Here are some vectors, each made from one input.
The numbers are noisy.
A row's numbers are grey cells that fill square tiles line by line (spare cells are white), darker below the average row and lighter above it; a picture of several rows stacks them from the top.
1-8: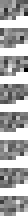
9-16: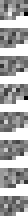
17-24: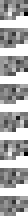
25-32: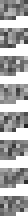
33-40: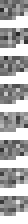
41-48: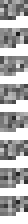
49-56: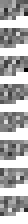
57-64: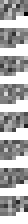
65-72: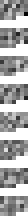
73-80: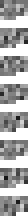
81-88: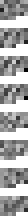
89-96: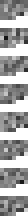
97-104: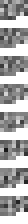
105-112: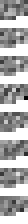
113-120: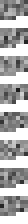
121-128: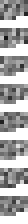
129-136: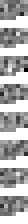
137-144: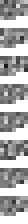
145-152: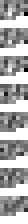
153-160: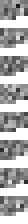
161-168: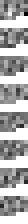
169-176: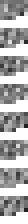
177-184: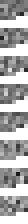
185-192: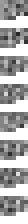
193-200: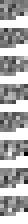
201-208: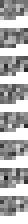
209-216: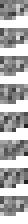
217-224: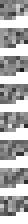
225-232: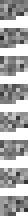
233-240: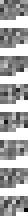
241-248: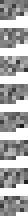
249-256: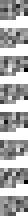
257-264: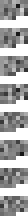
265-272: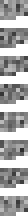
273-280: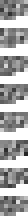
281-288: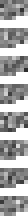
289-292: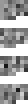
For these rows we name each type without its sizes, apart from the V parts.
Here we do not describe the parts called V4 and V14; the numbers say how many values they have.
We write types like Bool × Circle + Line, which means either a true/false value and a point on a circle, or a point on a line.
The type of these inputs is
Bool × (Tree + Unit) × V4 + V14.
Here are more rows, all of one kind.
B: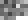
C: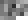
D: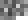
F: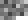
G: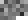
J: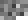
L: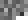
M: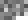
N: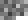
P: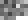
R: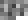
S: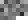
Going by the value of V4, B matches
J and P.
